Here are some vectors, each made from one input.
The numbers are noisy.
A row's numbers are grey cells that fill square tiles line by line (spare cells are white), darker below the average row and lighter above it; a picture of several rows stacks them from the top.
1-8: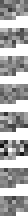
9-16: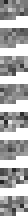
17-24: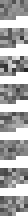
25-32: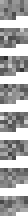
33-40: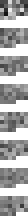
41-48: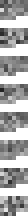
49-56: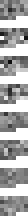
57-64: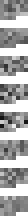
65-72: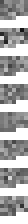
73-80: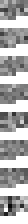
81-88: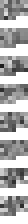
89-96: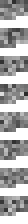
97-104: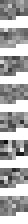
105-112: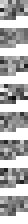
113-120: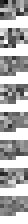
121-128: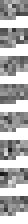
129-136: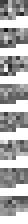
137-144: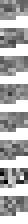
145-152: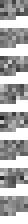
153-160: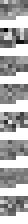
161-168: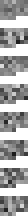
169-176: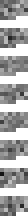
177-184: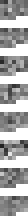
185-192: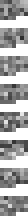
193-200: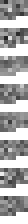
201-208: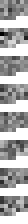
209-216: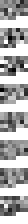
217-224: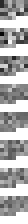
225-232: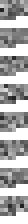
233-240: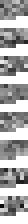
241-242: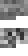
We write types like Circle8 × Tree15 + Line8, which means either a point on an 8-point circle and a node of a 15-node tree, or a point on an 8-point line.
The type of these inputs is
(Bool × Circle8 + Unit) × Line13.
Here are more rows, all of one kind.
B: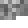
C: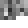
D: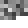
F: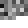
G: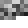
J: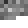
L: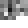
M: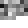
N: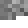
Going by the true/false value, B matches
G and M.
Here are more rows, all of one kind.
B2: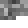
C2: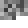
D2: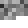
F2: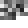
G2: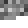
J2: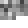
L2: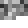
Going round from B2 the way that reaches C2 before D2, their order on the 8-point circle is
B2, J2, F2, G2, C2, D2, L2.
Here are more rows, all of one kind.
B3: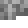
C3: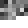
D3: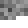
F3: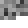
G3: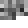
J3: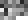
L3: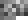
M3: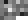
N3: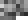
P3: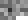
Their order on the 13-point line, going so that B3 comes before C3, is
B3, L3, D3, P3, G3, F3, N3, C3, J3, M3.
